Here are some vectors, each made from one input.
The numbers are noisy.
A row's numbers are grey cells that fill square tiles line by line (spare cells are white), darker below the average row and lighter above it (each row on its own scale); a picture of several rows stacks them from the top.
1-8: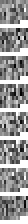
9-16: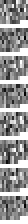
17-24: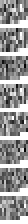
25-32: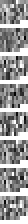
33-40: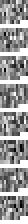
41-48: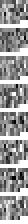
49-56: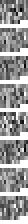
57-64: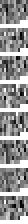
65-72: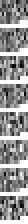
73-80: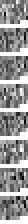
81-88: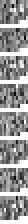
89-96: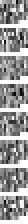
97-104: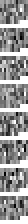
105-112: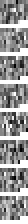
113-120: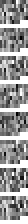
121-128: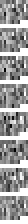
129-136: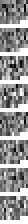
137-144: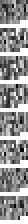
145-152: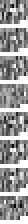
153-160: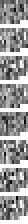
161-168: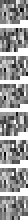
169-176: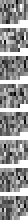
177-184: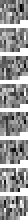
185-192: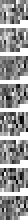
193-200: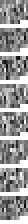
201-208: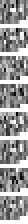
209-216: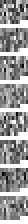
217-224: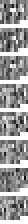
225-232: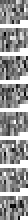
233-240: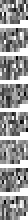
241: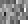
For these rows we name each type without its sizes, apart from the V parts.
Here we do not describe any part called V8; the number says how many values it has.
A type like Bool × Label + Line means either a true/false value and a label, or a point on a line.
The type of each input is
Bool × (Line + V8).
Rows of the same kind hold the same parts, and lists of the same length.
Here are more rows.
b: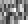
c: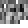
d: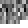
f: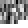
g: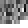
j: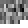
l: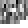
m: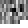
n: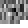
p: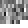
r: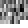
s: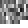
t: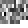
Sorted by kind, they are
b, f, l, p, s, t
c, d, g, j, m, n, r

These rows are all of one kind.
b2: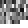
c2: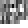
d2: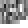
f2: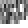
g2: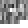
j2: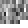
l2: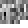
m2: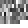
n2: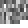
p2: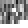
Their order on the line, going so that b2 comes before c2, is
b2, n2, p2, m2, f2, l2, j2, d2, c2, g2.
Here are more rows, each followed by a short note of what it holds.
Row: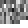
a point on a line and a true/false value
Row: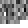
a true/false value and a value of V8
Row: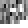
a point on a line and a true/false value
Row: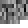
a true/false value and a value of V8
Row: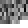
a true/false value and a value of V8
